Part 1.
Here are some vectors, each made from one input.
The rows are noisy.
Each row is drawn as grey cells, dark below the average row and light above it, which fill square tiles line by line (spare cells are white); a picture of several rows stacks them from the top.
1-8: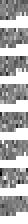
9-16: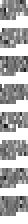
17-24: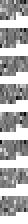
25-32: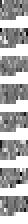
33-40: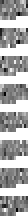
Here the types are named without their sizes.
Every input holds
a point on each of two lines.
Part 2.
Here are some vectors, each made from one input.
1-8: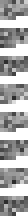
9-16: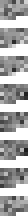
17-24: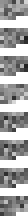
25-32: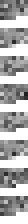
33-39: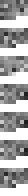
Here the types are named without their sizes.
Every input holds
a point on a circle.
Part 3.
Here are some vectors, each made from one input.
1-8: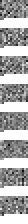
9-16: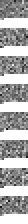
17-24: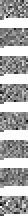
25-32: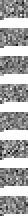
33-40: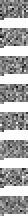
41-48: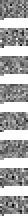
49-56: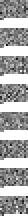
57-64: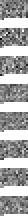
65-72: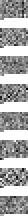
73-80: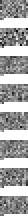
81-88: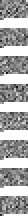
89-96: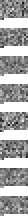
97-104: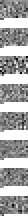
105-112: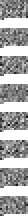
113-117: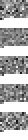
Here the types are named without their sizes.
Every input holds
a point on each of two lines.
